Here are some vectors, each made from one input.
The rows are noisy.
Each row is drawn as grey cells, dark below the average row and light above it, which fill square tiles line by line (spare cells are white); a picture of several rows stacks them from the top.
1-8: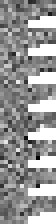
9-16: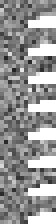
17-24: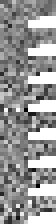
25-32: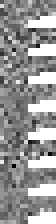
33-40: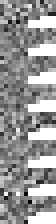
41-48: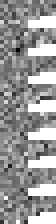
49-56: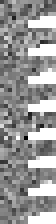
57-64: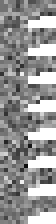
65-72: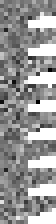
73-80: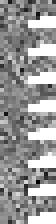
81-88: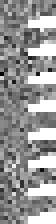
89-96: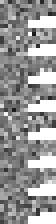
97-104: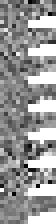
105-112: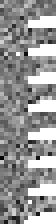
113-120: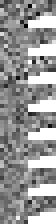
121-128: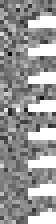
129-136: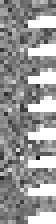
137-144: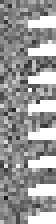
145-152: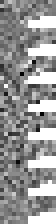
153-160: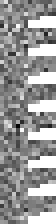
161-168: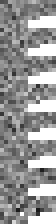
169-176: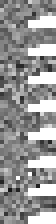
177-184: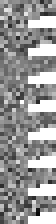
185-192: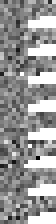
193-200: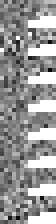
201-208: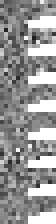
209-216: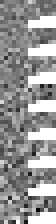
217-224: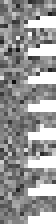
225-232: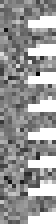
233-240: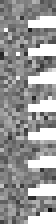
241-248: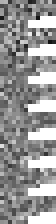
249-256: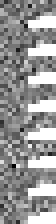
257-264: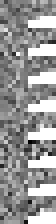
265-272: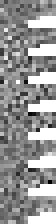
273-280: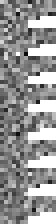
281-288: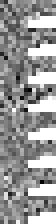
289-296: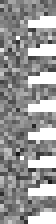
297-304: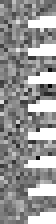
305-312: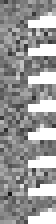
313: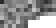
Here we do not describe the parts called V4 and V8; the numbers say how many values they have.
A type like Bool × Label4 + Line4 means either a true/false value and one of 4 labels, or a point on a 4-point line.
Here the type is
Bool × (Line13 + V8) × V4 + Line11.
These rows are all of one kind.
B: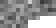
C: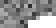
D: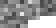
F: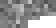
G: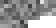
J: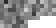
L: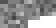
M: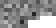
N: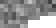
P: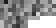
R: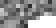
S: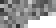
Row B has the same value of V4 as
P and R.
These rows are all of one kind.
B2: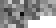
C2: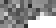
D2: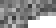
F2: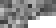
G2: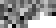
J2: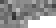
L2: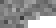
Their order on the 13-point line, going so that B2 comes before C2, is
D2, L2, F2, G2, B2, J2, C2.
